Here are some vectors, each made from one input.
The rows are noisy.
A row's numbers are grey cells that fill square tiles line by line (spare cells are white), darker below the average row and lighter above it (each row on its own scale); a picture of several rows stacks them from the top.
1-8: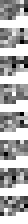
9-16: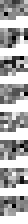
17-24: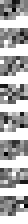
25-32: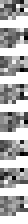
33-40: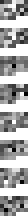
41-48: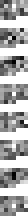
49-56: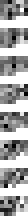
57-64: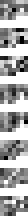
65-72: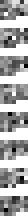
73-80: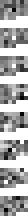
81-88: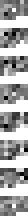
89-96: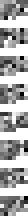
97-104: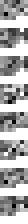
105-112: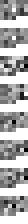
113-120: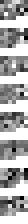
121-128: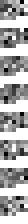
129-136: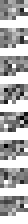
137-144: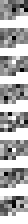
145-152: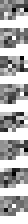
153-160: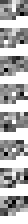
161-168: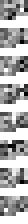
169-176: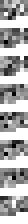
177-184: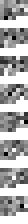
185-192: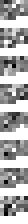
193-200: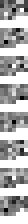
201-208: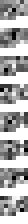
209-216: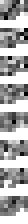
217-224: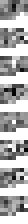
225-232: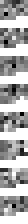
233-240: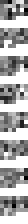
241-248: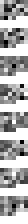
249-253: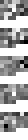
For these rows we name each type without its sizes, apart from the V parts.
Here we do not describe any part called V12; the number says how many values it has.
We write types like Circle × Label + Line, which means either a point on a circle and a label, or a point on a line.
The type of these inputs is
(Bool × Line + V12) × Label.
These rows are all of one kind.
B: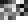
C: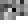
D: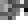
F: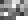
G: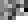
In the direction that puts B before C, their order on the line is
B, D, C, F, G.
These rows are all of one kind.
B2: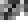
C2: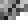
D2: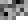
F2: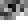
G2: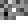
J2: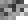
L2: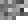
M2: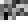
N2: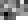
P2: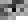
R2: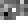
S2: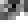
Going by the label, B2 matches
M2 and R2.
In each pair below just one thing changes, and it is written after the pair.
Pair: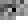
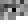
the true/false value
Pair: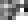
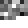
the label
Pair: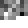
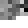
the label
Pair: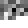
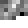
the place on the line
